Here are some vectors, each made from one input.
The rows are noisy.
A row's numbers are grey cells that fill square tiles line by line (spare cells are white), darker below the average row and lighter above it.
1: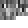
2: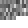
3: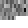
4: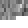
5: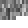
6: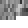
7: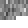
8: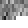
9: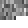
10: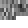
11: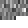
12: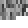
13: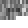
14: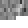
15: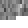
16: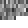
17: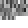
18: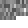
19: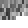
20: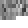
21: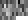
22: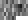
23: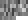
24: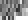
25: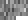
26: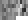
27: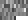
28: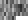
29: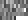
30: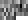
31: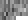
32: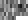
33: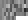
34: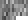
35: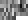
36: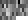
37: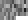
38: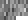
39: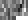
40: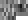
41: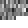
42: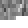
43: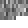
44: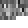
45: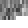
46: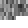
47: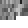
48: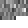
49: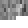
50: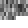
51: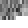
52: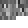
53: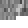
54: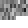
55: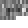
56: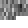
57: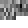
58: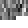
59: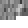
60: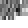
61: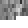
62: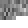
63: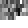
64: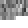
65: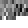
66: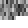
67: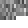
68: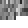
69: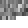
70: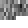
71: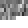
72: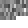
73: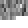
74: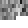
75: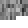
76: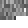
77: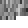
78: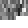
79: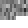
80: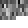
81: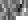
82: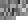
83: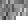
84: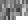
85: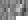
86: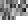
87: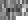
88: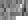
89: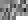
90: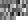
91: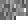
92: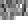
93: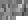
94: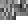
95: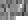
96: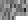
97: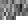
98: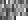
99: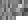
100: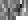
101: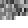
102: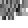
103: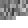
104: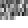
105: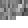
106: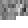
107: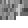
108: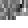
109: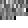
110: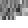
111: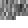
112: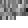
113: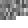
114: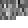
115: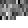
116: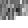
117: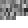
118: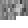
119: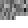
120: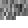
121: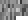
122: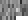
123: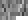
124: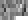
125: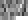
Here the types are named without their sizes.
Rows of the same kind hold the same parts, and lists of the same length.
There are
2 kinds of row.
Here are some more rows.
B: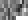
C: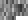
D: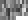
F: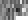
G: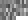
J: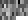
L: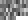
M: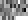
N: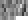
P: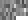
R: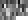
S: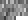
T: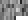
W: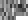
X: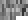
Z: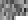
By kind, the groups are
B, C, D, F, G, L, M, N, P, S, T, W, X, Z
J, R

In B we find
three true/false values.
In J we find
a fixed value.
